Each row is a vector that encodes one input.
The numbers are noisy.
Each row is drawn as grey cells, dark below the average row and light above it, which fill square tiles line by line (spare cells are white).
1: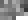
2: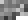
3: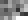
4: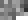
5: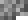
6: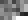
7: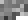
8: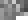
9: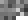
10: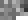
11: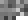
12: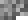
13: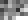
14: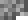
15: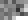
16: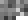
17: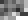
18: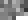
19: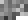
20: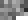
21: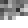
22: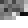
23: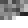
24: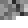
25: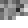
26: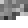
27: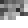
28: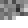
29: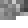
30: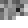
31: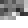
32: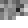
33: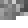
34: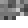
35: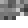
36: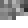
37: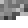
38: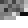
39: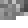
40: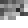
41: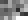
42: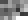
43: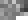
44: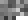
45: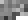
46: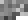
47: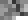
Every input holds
either a point on each of two 3-point lines, or a point on a 5-point line.
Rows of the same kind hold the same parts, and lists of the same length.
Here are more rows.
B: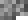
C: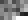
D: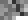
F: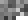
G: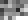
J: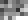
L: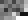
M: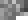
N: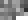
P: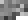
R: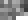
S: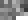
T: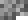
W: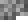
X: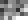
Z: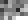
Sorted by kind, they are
B, F, M, N, P, R, S, T, W
C, D, G, J, L, X, Z

